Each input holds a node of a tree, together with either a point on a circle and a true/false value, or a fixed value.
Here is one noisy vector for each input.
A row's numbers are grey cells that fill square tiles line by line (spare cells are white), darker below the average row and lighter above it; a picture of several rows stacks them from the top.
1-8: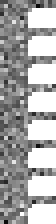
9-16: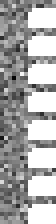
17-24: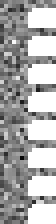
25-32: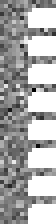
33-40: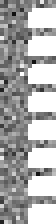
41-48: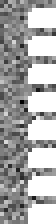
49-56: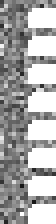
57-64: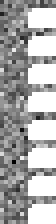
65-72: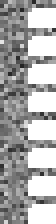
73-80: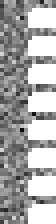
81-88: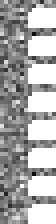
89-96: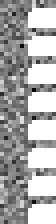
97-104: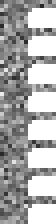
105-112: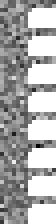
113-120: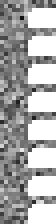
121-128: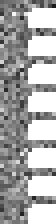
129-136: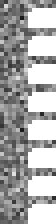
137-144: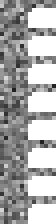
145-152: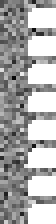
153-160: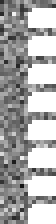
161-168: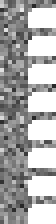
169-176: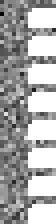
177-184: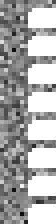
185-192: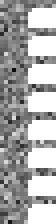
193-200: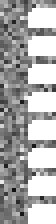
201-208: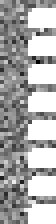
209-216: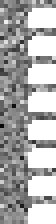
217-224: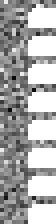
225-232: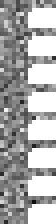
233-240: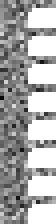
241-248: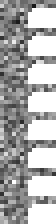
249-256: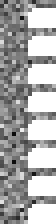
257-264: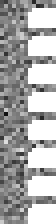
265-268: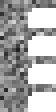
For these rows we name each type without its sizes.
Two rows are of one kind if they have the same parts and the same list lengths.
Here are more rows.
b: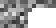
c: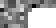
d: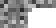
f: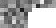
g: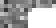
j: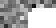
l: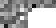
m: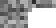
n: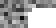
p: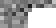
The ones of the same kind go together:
b, c, g, j, l
d, f, m, n, p

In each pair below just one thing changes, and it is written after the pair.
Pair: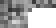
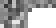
the true/false value
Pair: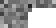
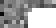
the true/false value
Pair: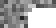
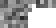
the true/false value
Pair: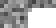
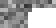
the true/false value
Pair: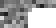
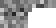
the true/false value
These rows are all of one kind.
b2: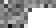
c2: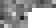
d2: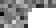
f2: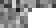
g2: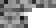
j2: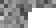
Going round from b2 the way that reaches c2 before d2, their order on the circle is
b2, g2, f2, c2, d2, j2.
